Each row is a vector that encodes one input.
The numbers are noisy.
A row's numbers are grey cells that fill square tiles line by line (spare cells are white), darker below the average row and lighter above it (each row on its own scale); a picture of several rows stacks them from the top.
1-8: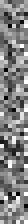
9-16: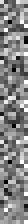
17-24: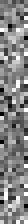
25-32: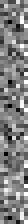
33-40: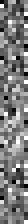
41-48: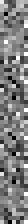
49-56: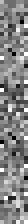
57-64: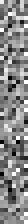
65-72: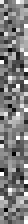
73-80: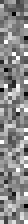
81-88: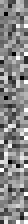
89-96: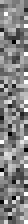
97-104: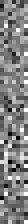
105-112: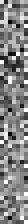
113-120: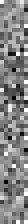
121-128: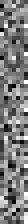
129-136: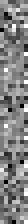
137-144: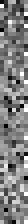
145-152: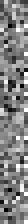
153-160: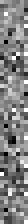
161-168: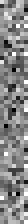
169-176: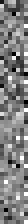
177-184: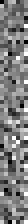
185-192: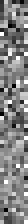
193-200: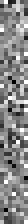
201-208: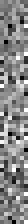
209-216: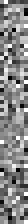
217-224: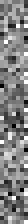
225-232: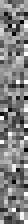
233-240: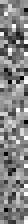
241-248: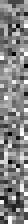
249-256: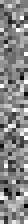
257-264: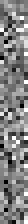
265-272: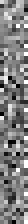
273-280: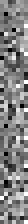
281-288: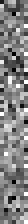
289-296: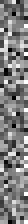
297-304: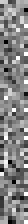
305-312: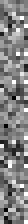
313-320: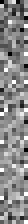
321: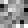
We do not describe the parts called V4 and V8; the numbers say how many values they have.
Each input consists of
either one of 6 labels and a value of V4, or four true/false values and a value of V8.
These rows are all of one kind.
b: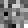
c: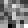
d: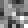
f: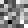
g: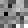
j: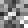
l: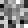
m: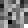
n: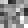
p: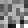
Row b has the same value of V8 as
c, d, j and p.
